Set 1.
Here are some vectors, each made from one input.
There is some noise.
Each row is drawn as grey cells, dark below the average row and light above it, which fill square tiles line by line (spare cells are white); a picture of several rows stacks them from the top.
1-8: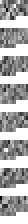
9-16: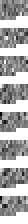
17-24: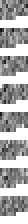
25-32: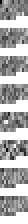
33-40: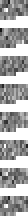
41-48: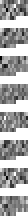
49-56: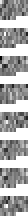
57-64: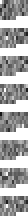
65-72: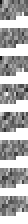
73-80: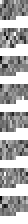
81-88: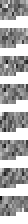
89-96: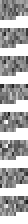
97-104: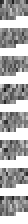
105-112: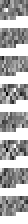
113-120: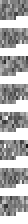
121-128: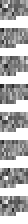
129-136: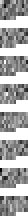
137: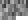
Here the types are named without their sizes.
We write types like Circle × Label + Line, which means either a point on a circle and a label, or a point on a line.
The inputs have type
Circle + Unit.
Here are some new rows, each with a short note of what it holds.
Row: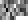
a fixed value
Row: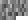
a point on a circle
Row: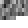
a point on a circle
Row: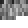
a point on a circle
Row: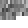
a point on a circle
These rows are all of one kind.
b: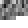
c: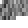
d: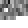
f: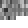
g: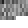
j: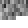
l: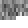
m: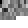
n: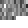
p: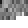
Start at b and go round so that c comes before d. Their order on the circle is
b, c, l, m, f, p, g, n, d, j.
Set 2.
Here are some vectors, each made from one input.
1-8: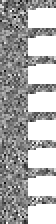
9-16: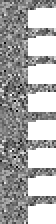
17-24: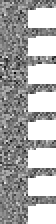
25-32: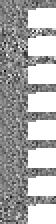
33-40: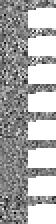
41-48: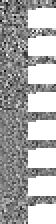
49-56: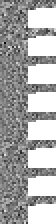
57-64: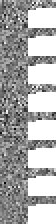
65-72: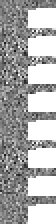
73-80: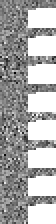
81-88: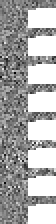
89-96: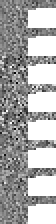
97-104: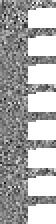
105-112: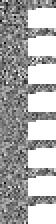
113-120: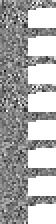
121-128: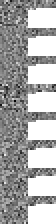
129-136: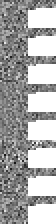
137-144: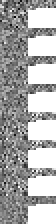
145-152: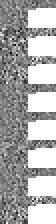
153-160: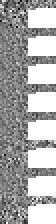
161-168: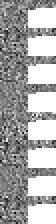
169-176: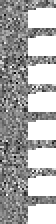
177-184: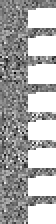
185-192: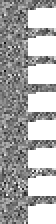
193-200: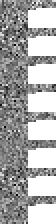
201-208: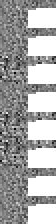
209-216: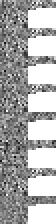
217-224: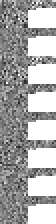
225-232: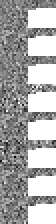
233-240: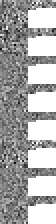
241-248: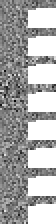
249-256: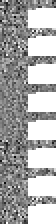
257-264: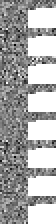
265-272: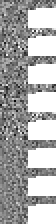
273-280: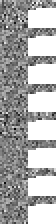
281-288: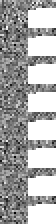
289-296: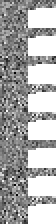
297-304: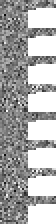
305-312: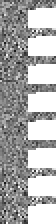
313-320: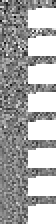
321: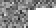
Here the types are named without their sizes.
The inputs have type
Tree.
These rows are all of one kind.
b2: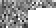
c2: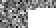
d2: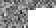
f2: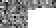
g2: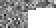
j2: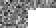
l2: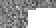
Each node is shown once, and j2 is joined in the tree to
f2, g2 and l2.
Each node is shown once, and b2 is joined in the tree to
g2.
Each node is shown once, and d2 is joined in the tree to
l2.
